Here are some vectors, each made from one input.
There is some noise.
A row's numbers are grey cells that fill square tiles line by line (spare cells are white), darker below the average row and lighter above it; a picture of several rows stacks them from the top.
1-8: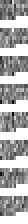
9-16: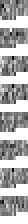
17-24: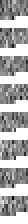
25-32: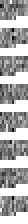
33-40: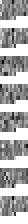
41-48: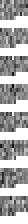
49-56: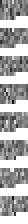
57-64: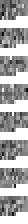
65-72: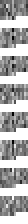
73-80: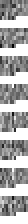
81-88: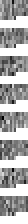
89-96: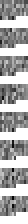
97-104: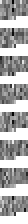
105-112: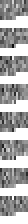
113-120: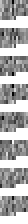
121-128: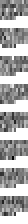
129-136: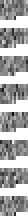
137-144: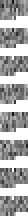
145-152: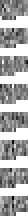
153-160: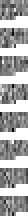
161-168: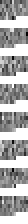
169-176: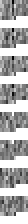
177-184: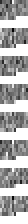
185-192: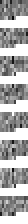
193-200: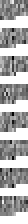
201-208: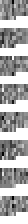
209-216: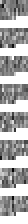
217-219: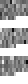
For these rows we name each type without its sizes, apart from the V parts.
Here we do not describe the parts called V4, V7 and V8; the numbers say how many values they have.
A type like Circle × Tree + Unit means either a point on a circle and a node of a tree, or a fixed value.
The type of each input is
Line × (Line + V7) + (Tree + V4) × V8.
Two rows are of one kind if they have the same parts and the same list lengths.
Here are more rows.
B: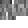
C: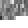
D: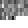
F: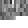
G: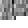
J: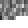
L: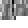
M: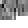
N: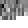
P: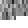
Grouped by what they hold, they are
B, D, J
C, F
G, L, P
M, N

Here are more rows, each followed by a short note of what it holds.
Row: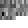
a value of V4 and a value of V8
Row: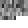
a point on a line and a value of V7
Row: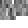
a value of V4 and a value of V8
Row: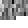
a point on each of two lines
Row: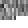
a point on a line and a value of V7
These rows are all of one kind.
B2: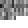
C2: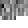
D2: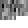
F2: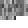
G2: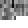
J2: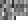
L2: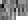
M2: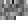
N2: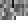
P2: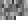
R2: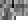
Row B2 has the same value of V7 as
G2, J2, N2 and R2.
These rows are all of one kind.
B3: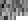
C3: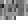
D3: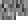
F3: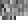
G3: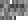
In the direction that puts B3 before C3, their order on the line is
B3, C3, F3, G3, D3.
